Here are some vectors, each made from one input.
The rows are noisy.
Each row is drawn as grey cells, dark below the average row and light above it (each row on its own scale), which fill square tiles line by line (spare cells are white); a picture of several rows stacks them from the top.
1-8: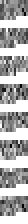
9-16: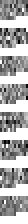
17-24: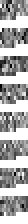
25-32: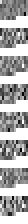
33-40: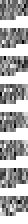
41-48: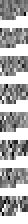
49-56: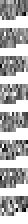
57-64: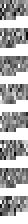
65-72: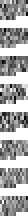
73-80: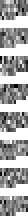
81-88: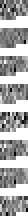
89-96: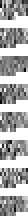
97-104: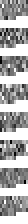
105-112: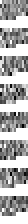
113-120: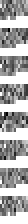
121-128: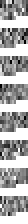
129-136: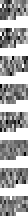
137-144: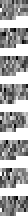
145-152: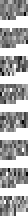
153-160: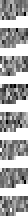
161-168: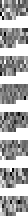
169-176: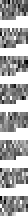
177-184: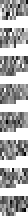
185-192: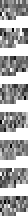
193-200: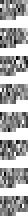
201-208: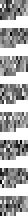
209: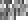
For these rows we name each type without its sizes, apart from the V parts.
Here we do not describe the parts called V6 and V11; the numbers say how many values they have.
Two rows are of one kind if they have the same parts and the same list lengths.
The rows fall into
3 kinds.
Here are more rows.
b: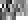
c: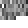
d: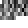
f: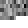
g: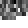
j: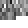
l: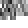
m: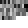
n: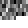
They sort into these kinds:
b, j, l
c, d, g
f, m, n

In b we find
a value of V11.
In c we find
a point on a circle and three true/false values.
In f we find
a point on a circle and a value of V6.
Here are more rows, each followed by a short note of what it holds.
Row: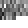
a value of V11
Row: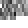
a value of V11
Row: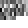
a value of V11
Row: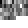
a point on a circle and a value of V6
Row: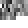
a value of V11
